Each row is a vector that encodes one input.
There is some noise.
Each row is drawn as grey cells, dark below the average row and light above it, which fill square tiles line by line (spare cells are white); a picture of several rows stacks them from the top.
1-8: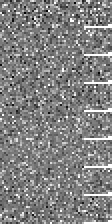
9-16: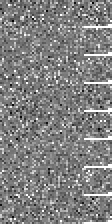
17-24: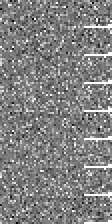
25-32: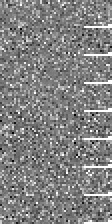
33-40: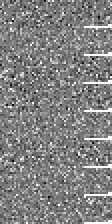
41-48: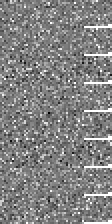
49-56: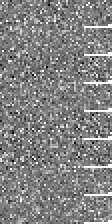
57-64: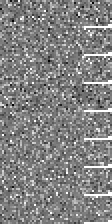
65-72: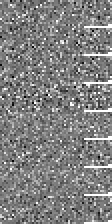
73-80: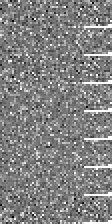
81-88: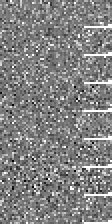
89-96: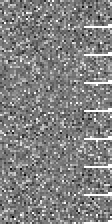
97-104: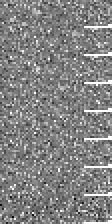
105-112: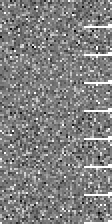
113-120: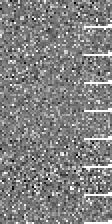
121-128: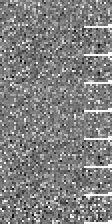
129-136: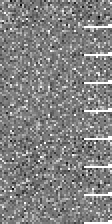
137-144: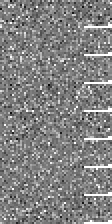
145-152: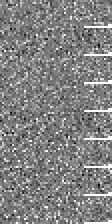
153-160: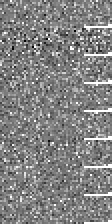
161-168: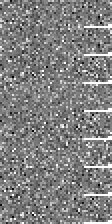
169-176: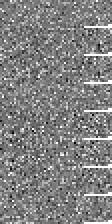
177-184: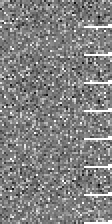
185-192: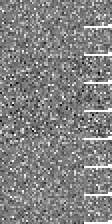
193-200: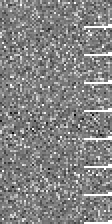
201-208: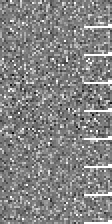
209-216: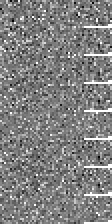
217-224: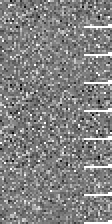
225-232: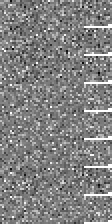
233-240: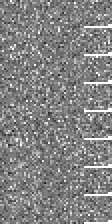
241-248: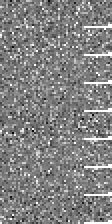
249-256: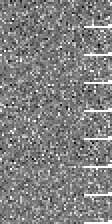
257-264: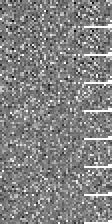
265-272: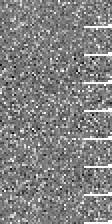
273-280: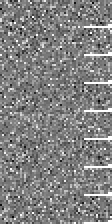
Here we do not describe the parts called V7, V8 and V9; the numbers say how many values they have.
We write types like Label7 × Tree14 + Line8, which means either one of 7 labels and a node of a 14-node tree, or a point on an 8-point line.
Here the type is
(Bool × Bool × Bool × Bool × Label5 + V8) × V9 + List2(Label10 × V7).
